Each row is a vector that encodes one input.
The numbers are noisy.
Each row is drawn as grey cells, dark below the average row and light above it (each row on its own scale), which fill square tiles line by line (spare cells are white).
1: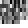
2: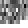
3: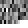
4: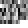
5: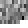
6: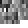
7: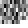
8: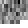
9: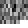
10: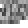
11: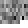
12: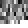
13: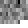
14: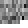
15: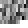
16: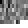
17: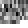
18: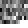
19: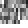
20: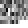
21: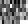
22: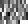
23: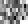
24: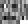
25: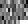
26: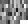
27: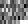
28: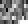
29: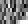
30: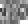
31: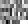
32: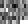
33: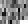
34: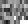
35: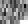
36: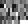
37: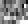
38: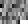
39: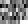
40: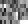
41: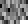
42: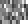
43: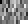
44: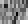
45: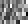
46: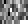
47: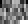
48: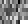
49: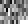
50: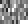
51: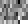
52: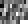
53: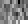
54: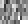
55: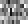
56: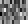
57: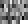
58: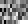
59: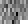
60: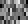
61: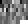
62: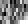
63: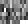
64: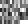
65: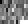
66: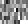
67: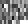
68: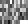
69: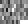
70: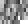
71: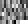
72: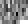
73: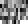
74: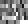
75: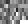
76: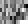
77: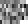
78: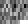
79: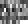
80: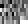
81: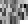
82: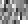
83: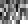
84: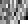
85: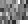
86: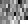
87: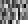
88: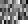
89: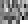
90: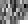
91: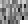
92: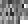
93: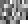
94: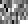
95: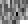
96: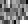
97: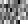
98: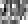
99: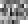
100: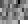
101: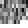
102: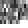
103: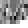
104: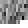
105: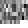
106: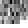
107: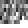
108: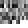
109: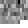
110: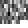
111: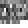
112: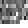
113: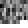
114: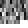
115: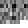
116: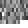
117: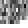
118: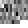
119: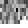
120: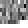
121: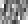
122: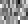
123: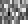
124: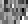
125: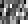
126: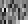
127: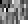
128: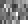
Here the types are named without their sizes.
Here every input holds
a point on a line, together with either a label, or a point on a line.
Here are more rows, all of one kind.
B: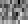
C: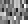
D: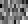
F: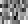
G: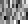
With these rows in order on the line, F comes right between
B and C.
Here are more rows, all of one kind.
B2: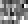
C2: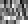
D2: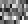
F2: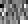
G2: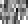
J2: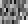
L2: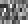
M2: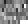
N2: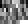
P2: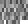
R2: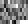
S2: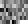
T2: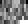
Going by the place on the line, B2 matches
D2, F2 and T2.
